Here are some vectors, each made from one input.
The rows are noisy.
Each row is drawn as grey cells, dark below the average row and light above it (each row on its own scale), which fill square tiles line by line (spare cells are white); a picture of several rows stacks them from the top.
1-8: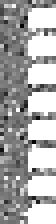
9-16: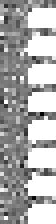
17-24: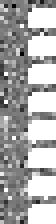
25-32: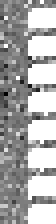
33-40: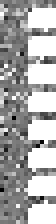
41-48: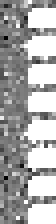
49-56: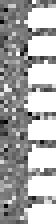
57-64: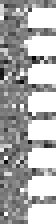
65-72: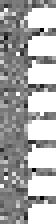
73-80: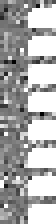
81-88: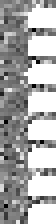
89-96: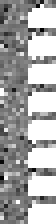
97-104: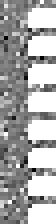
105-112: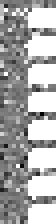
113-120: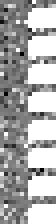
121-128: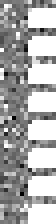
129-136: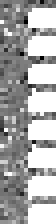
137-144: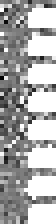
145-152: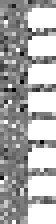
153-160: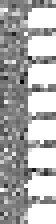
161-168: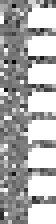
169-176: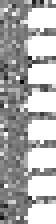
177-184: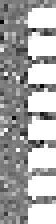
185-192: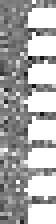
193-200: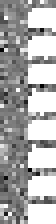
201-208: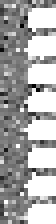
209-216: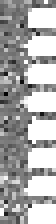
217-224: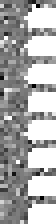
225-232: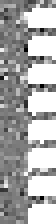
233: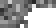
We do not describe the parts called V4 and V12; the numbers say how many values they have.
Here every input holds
a value of V12, together with either one of 6 labels and a value of V4, or one of 9 labels.
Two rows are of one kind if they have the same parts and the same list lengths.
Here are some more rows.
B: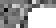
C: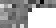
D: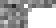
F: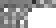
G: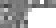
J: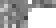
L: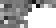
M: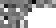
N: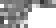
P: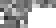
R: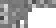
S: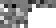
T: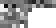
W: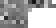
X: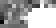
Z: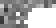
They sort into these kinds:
B, D, X, Z
C, F, G, J, L, M, N, P, R, S, T, W

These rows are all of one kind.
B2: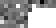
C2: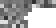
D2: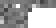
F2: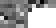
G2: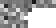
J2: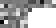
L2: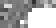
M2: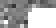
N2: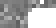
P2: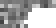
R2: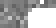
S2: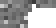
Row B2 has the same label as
F2, M2, N2 and R2.
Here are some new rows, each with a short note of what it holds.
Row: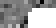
one of 9 labels and a value of V12
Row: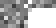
one of 9 labels and a value of V12
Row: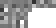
one of 6 labels, a value of V4 and a value of V12
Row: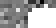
one of 6 labels, a value of V4 and a value of V12
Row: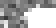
one of 6 labels, a value of V4 and a value of V12
